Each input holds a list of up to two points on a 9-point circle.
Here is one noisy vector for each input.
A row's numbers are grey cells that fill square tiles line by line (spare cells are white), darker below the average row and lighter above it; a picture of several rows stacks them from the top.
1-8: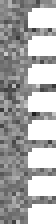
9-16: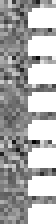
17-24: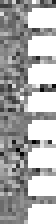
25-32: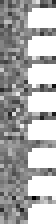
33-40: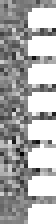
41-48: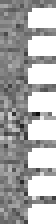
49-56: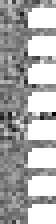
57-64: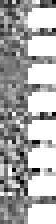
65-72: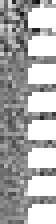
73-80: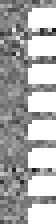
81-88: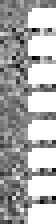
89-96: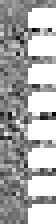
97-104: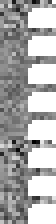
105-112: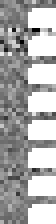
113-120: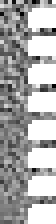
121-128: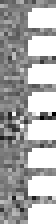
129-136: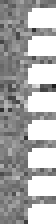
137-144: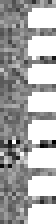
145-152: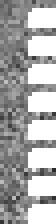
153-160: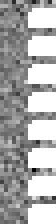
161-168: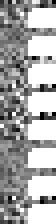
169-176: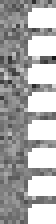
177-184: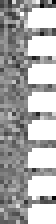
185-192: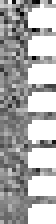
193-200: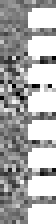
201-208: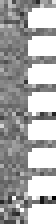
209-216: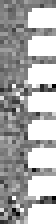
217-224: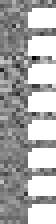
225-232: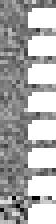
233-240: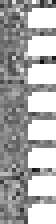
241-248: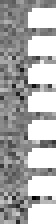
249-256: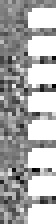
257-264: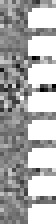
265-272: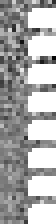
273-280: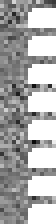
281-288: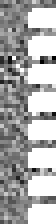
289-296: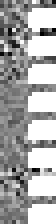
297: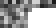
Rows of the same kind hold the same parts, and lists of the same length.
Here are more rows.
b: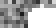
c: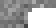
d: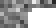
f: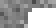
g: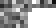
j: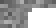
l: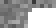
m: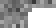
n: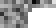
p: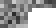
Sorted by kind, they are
b, c, d, g
f, j, l, m, n
p

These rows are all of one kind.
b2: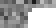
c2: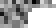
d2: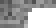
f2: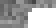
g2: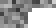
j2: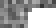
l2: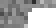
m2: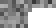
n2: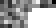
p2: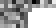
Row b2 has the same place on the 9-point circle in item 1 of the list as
d2, f2 and l2.
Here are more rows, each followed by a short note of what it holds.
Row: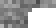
a list of one item
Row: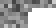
a list of two items
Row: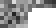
the empty list
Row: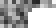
a list of one item
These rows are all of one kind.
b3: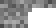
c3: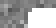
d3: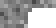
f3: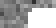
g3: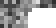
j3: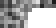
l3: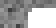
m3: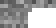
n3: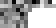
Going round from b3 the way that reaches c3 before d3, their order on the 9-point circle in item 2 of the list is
b3, l3, j3, g3, c3, d3, f3, n3, m3.
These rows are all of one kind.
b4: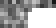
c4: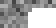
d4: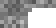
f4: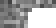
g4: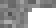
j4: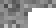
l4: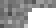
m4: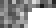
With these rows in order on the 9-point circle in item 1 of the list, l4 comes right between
f4 and g4.
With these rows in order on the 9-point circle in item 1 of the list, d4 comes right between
c4 and j4.
